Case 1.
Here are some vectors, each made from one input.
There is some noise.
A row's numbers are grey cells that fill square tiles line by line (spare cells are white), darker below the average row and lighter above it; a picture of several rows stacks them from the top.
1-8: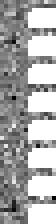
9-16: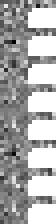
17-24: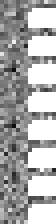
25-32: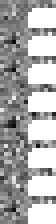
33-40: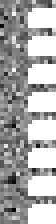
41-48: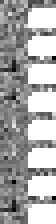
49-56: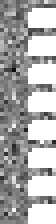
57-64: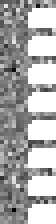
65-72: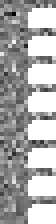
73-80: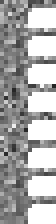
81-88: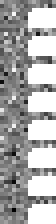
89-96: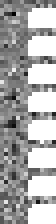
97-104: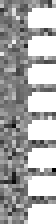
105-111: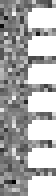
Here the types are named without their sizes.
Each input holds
either a point on a circle, or a fixed value, or a node of a tree.
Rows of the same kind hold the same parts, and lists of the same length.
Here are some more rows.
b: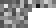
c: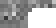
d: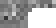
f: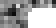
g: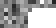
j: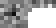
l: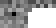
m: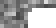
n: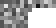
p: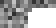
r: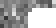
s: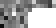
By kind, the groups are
b, n
c, d, m, r, s
f, g, j, l, p

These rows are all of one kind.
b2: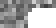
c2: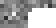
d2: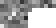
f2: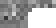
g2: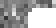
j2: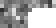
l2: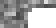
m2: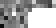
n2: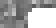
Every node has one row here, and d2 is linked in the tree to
c2.
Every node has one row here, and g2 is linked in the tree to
f2, j2 and m2.
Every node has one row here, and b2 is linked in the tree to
n2.
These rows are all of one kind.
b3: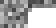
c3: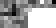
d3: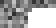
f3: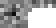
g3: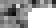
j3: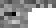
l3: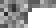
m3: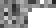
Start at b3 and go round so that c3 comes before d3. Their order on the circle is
b3, l3, m3, c3, g3, f3, j3, d3.
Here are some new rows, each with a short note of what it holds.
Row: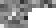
a node of a tree
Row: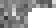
a node of a tree
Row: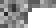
a point on a circle
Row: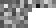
a fixed value
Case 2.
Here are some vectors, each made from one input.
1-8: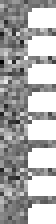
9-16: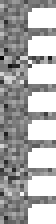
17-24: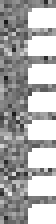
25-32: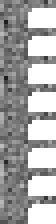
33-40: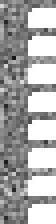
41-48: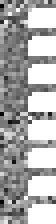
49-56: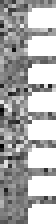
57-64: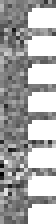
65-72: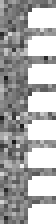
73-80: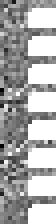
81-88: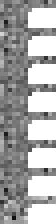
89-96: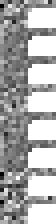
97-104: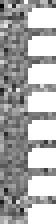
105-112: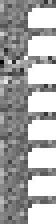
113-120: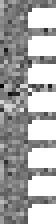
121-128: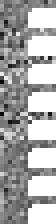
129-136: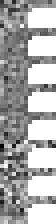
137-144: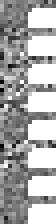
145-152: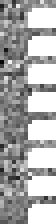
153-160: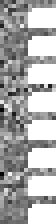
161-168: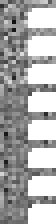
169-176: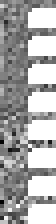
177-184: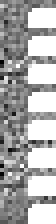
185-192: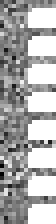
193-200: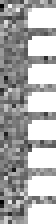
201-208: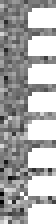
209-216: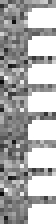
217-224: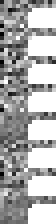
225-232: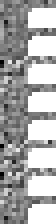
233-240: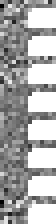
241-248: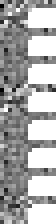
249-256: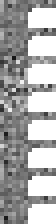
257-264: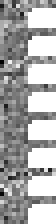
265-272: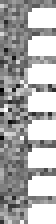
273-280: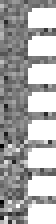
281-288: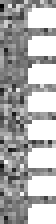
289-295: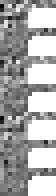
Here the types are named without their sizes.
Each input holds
either a fixed value, or a point on each of two lines, or a node of a tree.
